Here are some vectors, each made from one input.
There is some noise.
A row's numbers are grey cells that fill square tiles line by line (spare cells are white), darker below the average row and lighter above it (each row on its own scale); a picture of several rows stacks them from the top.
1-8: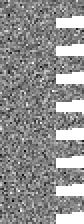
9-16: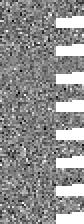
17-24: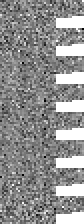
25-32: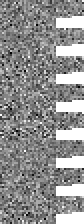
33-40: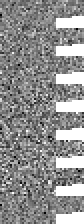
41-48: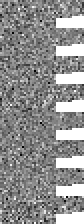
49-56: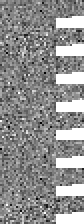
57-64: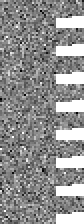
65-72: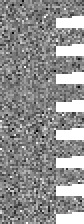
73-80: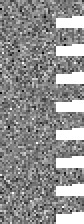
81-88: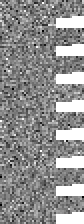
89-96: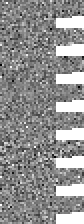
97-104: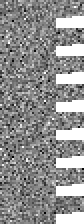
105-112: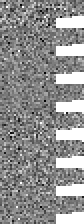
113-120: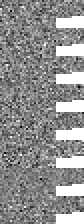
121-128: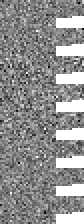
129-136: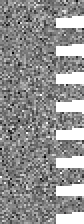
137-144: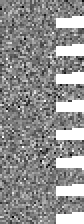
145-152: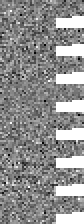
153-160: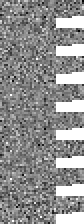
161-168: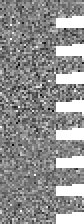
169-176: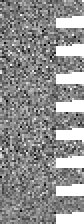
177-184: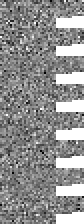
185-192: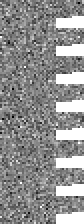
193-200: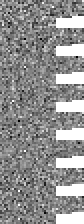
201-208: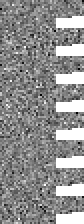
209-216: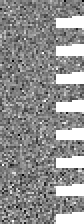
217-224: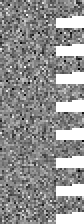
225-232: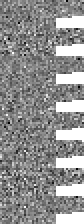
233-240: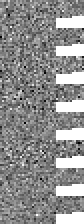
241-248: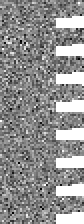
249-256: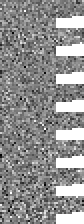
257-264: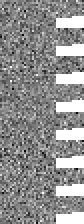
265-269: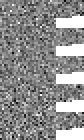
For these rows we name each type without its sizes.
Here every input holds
a point on a line, together with either a point on a line, or four true/false values.
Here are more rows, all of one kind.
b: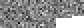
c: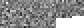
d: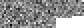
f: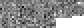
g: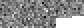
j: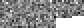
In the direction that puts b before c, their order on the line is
d, b, c, j, g, f.
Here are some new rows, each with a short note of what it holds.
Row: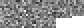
a point on a line and four true/false values
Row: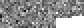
a point on each of two lines
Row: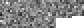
a point on a line and four true/false values
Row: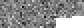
a point on a line and four true/false values
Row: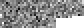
a point on a line and four true/false values
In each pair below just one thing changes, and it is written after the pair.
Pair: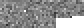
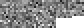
one of the four true/false values
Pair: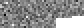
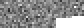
one of the four true/false values
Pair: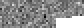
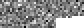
the place on the line
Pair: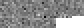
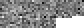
one of the four true/false values
